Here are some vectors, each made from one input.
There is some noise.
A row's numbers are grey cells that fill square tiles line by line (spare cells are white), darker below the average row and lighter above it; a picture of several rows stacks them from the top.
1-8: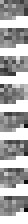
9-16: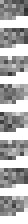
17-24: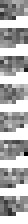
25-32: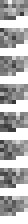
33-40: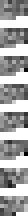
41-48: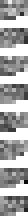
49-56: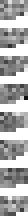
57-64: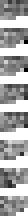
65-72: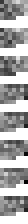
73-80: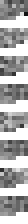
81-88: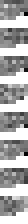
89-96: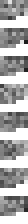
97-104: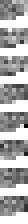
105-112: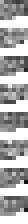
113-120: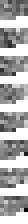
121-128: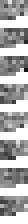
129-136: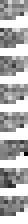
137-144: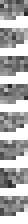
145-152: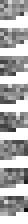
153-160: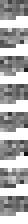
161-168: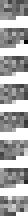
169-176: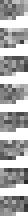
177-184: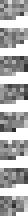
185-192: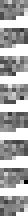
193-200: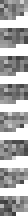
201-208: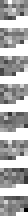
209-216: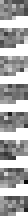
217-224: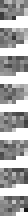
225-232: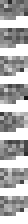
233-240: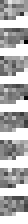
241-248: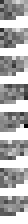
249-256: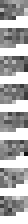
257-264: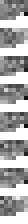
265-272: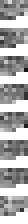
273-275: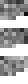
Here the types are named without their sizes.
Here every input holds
either a point on a circle, or a point on a line and a true/false value.
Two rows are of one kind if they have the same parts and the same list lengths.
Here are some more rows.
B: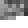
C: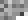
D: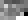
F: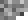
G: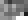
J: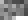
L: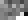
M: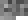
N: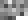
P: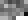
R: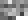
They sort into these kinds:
B, D, G, J, L, M, P
C, F, N, R

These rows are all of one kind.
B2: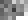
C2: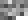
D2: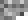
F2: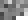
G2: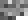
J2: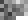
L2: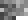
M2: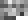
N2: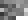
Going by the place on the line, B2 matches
L2 and N2.
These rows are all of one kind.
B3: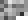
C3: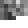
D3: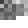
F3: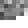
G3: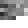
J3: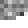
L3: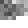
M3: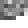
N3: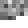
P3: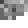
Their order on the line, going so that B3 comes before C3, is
B3, N3, J3, M3, F3, P3, G3, L3, D3, C3.
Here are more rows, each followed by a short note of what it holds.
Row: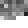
a point on a circle
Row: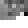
a point on a circle
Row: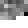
a point on a circle
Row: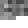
a point on a circle
